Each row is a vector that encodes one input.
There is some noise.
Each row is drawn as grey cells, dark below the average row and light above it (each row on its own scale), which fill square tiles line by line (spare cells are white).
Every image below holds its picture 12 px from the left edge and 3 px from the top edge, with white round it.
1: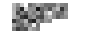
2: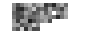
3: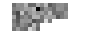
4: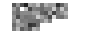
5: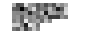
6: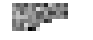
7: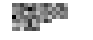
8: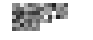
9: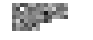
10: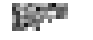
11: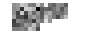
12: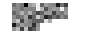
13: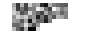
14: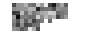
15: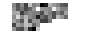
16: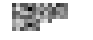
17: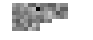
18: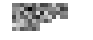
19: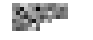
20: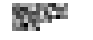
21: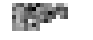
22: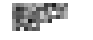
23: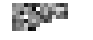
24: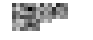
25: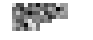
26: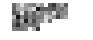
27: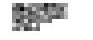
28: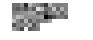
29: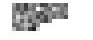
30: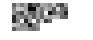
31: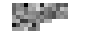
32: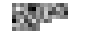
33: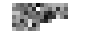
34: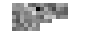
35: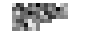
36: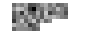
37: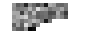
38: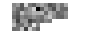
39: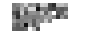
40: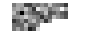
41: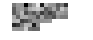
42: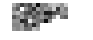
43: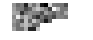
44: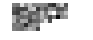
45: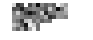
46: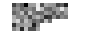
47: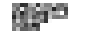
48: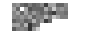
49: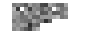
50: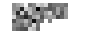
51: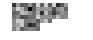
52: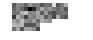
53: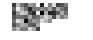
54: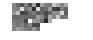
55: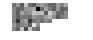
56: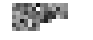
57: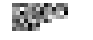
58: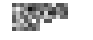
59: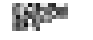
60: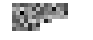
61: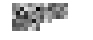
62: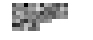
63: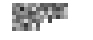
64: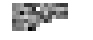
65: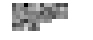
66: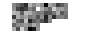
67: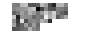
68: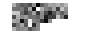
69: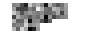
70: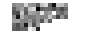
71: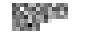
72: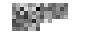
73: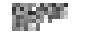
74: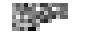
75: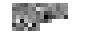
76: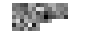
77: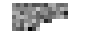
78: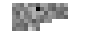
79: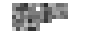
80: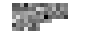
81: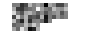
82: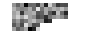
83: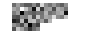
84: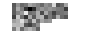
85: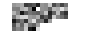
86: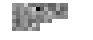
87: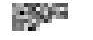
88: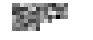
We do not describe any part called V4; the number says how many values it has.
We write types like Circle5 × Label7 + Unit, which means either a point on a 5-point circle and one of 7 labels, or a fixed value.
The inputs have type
(Line5 + V4) × Tree9.
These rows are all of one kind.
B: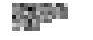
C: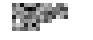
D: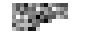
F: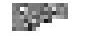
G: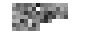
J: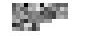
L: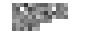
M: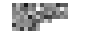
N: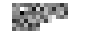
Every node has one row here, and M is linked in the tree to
J and L.
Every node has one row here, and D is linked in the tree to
B, F and L.
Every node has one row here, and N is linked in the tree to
F.
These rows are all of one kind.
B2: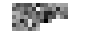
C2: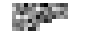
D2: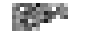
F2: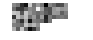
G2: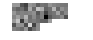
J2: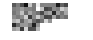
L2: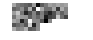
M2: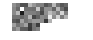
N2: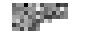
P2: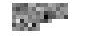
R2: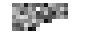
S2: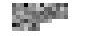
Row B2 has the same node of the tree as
D2 and L2.
